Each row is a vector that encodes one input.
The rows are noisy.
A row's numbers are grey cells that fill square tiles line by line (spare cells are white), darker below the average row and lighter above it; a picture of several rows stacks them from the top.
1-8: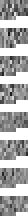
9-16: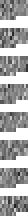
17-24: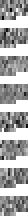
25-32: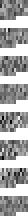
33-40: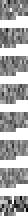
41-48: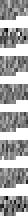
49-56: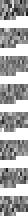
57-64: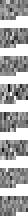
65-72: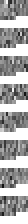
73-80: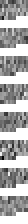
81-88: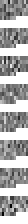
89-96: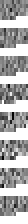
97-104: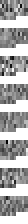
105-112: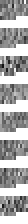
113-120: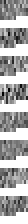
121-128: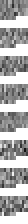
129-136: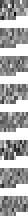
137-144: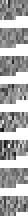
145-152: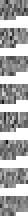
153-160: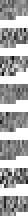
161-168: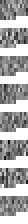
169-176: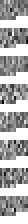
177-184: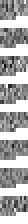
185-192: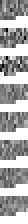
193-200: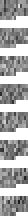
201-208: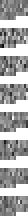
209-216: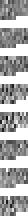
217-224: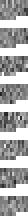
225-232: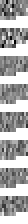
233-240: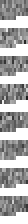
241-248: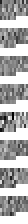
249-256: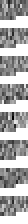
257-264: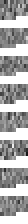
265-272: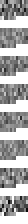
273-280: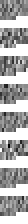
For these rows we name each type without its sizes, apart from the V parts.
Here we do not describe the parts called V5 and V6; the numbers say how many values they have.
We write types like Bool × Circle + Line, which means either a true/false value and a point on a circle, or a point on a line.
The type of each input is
Label × List(V5) × V6 + List(Line).
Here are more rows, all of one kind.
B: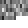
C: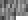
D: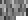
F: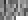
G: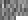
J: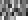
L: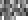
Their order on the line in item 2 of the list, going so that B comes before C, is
F, D, B, G, L, J, C.
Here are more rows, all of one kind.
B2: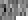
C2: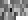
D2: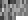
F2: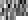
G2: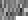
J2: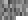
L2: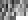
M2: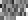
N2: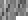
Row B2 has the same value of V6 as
D2 and J2.
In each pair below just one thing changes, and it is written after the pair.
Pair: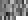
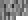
the value of V6
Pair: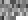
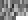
the value of V5 in item 1 of the list
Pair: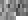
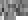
the value of V5 in item 2 of the list
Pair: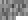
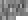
the value of V5 in item 1 of the list
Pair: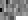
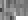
the value of V5 in item 2 of the list
